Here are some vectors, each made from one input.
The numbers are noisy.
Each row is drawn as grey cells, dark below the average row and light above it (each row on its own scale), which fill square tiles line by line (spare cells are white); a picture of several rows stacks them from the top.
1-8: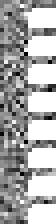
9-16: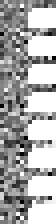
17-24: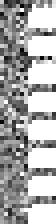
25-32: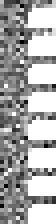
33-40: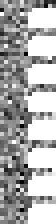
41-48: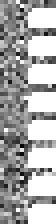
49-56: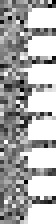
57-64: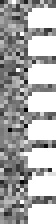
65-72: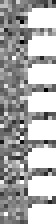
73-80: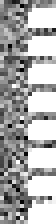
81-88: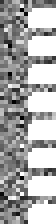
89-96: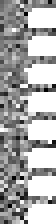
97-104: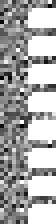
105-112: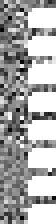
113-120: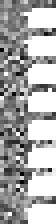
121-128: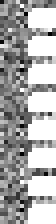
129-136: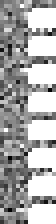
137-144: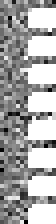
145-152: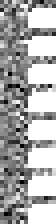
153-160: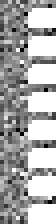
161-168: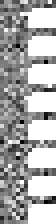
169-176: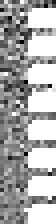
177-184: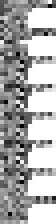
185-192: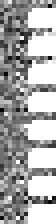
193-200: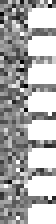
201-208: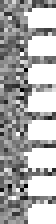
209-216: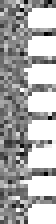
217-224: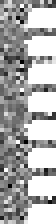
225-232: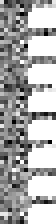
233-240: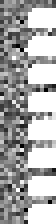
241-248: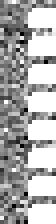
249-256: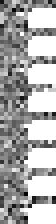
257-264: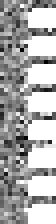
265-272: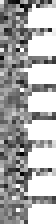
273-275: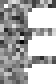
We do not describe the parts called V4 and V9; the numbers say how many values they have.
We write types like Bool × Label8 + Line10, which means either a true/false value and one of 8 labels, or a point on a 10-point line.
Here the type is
Bool × Tree7 × V4 × V9 + Line7.
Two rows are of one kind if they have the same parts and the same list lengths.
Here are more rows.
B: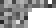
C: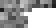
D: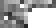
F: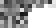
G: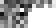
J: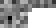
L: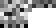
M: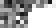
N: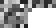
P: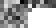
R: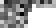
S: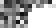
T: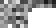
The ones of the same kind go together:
B, C, D, J, L, N, P, T
F, G, M, R, S

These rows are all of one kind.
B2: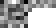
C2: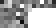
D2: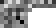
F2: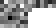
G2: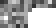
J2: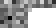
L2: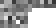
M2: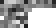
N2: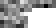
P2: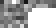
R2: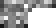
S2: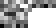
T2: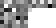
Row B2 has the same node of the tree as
D2 and M2.
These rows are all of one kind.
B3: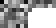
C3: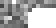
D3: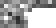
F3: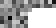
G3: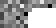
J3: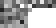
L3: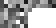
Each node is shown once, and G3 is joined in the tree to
F3 and L3.
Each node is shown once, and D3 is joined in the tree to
J3.
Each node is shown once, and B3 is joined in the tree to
C3 and F3.
